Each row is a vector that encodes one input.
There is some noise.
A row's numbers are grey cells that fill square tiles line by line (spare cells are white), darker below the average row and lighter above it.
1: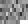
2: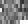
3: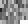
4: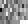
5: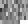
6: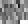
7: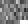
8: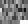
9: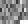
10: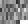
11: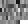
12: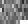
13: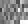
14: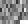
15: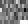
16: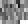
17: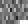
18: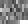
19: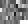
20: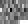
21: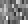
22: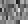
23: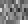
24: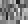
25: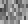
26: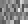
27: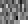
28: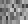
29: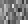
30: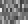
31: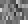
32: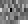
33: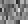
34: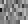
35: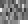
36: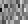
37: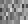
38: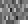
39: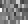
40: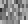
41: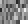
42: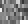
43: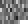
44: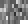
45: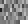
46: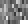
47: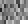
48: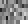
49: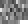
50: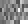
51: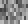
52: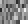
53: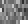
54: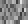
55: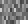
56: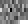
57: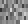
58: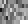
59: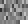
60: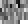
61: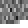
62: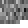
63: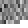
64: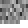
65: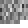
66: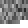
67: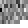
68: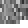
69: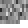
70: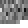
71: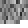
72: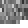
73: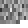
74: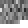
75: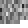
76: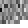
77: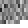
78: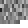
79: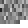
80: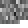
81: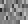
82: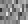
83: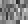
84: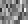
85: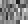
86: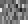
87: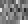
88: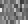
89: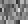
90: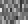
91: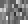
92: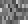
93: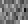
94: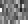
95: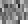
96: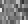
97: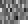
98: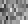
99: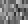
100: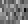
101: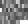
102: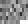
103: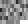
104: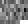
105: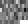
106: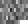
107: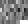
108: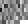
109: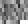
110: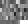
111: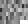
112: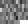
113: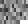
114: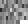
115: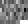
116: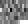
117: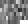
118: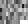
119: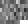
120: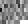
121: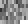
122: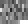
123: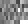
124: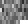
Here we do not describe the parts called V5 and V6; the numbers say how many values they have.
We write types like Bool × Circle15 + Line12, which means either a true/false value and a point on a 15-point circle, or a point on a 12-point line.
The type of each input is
Bool × V6 + Line4 × V5.
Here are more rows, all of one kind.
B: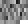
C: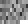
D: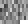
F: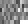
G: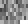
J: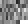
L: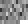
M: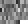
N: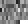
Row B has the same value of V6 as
C and L.
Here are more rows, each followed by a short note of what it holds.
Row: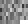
a true/false value and a value of V6
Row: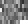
a point on a 4-point line and a value of V5
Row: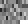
a true/false value and a value of V6
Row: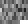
a point on a 4-point line and a value of V5
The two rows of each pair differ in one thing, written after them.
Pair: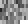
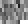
the true/false value
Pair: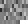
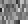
the true/false value
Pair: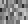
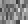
the true/false value
